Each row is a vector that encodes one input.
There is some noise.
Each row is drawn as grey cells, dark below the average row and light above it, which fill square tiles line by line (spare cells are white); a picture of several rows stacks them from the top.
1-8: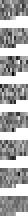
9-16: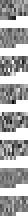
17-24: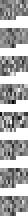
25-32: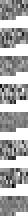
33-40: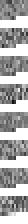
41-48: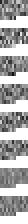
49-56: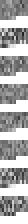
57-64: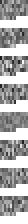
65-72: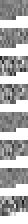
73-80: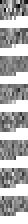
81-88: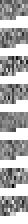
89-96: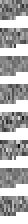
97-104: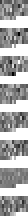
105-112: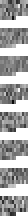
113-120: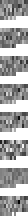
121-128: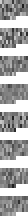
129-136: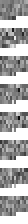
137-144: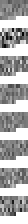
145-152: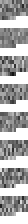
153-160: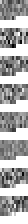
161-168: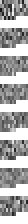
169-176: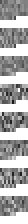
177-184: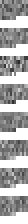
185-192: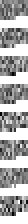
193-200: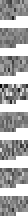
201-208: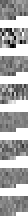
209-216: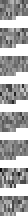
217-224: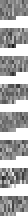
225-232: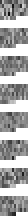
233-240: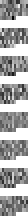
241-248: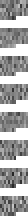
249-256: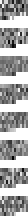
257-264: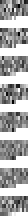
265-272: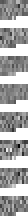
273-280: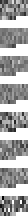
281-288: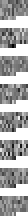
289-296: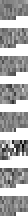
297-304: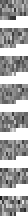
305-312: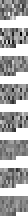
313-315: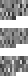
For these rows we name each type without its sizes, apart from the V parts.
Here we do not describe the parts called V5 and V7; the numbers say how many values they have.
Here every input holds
either a true/false value, a value of V5 and a value of V7, or a list of points on a circle.
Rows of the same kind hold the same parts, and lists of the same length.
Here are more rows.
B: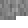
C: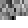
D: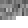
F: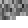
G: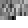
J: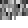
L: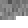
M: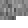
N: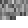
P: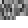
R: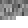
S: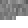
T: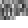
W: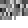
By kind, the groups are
B, F, G
C, D, L, R
J, P, S
M, N, T
W

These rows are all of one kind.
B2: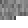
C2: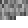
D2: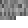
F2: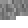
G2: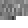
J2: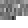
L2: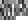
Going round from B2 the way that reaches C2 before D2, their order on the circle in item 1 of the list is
B2, L2, G2, J2, F2, C2, D2.
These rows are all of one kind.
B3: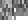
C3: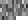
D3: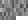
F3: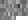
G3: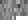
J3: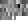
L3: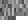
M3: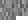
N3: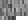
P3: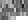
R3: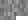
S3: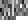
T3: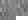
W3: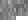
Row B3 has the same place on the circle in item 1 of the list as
F3, G3, J3 and R3.
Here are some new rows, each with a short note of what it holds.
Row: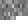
a list of three items
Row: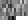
a list of one item
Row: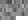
a true/false value, a value of V5 and a value of V7
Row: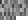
a list of three items
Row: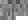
a true/false value, a value of V5 and a value of V7
